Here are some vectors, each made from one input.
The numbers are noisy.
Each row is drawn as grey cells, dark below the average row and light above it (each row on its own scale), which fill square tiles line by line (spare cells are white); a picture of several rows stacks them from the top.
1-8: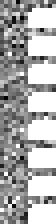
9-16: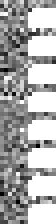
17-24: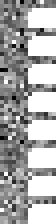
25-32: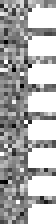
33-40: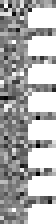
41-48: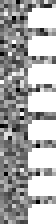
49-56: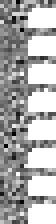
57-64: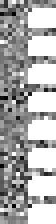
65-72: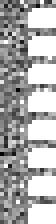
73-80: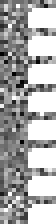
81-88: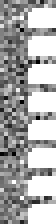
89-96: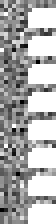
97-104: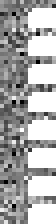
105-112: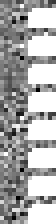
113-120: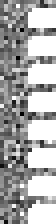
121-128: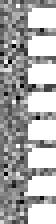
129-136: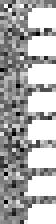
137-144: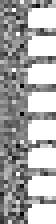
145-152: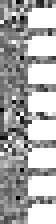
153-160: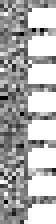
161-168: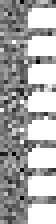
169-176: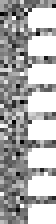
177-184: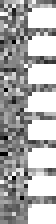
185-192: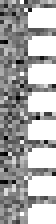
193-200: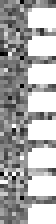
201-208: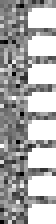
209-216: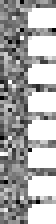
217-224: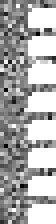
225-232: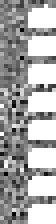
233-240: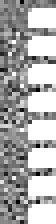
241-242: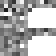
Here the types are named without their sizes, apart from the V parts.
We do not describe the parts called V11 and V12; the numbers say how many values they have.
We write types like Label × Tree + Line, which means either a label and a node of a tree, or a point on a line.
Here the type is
Label × Label × V11 × V12 + Unit.
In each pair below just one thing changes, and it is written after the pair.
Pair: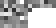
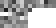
the value of V12
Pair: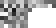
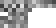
the value of V12
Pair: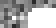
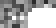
the value of V11
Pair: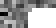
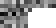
one of the two labels
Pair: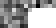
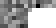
the value of V11
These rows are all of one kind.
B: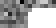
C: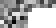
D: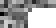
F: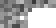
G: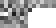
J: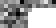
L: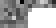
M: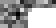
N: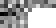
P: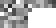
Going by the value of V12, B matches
D, F and N.
